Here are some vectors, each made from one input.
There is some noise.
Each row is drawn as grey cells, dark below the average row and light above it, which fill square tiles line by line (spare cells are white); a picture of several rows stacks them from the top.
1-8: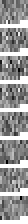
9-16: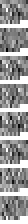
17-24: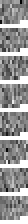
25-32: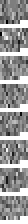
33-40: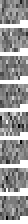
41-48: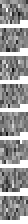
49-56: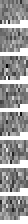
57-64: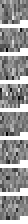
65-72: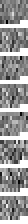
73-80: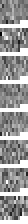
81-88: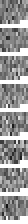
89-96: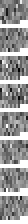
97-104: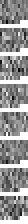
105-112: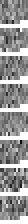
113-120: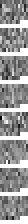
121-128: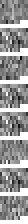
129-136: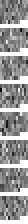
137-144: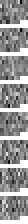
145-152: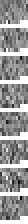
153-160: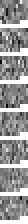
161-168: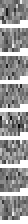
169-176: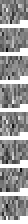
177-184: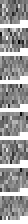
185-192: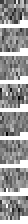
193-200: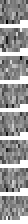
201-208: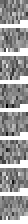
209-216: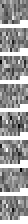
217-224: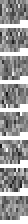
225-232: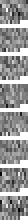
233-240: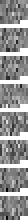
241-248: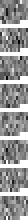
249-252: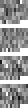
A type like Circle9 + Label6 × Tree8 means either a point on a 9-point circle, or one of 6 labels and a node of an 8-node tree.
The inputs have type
Bool × Bool × Bool × List2(Line10) + List2(Line6).
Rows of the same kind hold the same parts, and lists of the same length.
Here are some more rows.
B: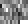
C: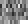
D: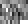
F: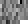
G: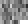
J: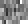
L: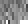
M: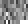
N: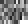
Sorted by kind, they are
B, D
C
F, M
G, J
L
N

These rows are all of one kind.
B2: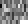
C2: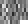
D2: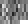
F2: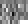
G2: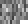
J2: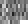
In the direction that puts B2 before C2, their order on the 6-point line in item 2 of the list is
B2, J2, F2, D2, G2, C2.
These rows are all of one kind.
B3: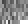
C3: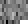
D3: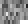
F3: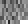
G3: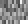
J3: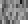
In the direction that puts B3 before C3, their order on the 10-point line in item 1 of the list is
J3, F3, B3, C3, G3, D3.
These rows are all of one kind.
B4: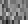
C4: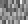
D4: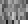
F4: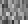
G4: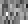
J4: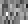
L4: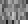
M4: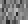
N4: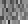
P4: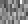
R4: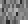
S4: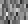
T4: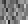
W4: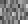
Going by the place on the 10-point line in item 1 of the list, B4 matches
F4, G4, J4 and S4.
